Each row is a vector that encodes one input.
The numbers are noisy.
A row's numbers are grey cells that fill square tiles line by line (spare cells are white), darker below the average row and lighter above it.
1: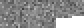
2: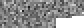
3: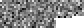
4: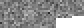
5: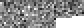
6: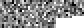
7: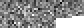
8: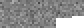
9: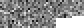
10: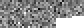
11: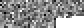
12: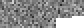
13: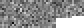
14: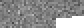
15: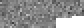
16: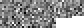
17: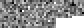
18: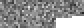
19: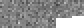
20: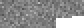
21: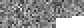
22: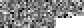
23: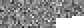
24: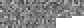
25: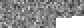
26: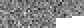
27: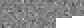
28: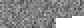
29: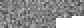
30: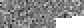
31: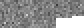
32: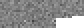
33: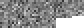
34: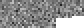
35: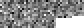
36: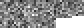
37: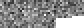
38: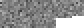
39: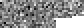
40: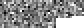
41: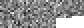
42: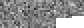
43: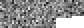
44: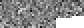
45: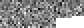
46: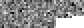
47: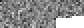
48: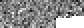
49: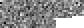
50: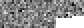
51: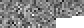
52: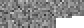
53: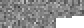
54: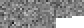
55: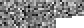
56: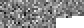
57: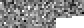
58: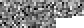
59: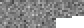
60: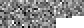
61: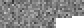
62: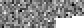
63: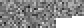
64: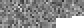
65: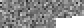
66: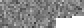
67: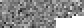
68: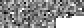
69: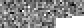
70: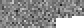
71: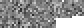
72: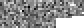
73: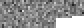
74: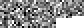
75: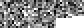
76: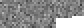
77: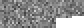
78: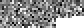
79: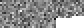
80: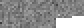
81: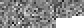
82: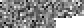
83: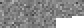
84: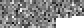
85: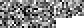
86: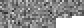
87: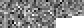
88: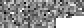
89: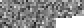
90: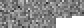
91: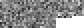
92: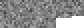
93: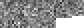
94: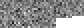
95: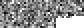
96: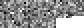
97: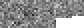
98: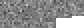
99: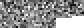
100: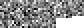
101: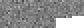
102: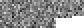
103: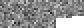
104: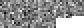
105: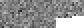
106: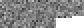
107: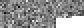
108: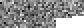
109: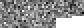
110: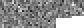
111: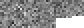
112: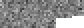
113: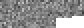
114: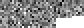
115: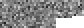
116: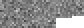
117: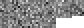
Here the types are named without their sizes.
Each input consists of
a point on a line, together with either a point on a circle, or a fixed value.
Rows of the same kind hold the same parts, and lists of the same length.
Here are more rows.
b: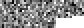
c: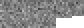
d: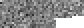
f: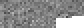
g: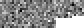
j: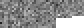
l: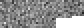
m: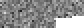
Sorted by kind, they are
b, c, d, g, m
f, j, l

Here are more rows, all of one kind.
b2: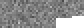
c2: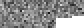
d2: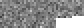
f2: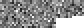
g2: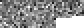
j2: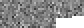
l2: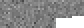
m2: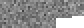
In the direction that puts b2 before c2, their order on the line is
l2, d2, j2, m2, b2, g2, f2, c2.
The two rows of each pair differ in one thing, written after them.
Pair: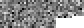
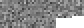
the place on the line
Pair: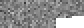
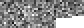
the place on the circle
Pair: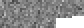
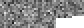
the place on the circle
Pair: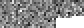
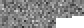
the place on the line
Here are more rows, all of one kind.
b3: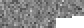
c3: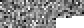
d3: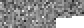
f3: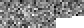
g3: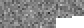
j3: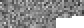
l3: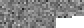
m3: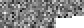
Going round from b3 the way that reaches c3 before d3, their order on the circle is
b3, g3, l3, j3, f3, m3, c3, d3.
